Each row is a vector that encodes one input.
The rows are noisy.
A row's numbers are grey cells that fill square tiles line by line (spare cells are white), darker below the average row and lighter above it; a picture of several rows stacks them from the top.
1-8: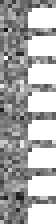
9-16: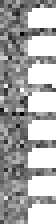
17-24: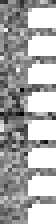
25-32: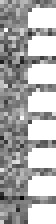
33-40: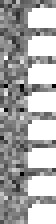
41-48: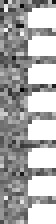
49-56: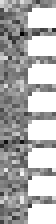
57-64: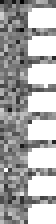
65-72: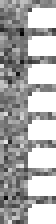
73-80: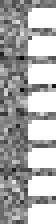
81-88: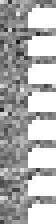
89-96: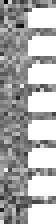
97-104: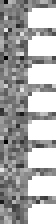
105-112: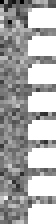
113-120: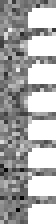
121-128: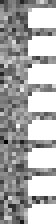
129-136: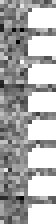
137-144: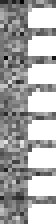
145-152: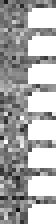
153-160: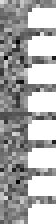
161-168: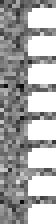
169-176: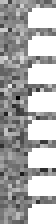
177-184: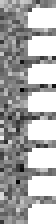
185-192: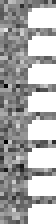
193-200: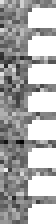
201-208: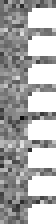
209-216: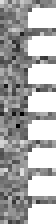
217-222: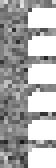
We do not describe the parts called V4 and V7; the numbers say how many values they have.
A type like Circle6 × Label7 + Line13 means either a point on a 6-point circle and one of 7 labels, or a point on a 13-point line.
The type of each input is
Line5 × (Line5 + V7) + Line8 × V4.
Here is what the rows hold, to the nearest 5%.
About 60% of them hold a point on a 5-point line, together with either a point on a 5-point line, or a value of V7. The rest hold a point on an 8-point line and a value of V4.
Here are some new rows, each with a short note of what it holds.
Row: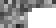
a point on a 5-point line and a value of V7
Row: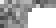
a point on an 8-point line and a value of V4
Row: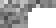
a point on an 8-point line and a value of V4
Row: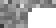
a point on an 8-point line and a value of V4
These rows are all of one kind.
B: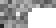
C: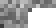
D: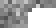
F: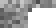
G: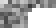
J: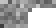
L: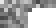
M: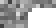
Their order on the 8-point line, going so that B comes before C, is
B, D, C, J, F, L, G, M.
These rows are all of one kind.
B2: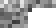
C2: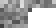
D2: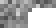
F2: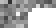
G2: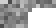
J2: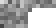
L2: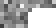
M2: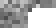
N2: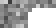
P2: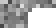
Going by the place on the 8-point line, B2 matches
C2, D2, F2 and M2.
